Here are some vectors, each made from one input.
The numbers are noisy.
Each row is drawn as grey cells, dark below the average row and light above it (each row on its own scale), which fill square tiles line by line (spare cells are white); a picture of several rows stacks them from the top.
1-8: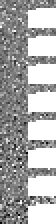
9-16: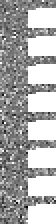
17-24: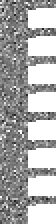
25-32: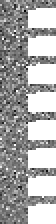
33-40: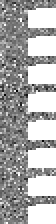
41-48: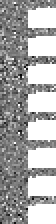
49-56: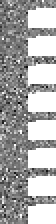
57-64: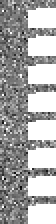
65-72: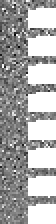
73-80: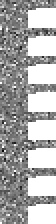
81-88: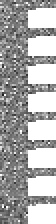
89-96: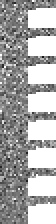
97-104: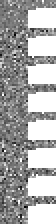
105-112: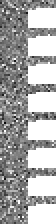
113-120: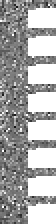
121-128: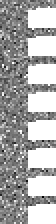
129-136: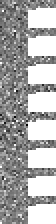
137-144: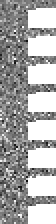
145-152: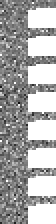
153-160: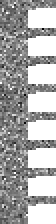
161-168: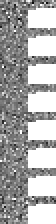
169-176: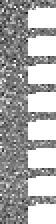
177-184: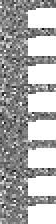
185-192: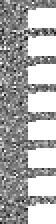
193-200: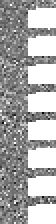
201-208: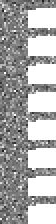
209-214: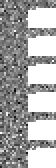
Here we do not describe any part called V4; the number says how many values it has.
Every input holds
either a node of each of two 10-node trees, or a true/false value and a value of V4.
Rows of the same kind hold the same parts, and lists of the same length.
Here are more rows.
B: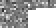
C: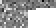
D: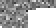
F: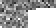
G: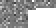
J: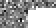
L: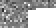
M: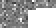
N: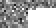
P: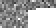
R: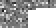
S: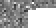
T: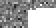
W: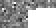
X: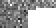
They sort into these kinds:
B, C, D, F, G, L, M, P, R
J, N, S, T, W, X

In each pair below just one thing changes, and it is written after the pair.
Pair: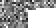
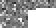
the true/false value
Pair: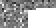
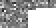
the value of V4
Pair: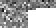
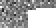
the true/false value
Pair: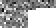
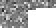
the value of V4
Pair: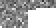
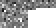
the value of V4
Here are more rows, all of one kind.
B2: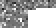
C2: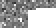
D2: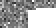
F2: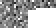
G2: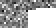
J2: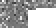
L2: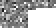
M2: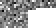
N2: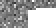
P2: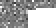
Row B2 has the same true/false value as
C2, G2 and L2.
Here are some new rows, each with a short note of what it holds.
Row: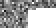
a node of each of two 10-node trees
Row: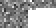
a node of each of two 10-node trees
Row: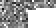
a true/false value and a value of V4
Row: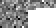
a node of each of two 10-node trees
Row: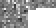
a node of each of two 10-node trees
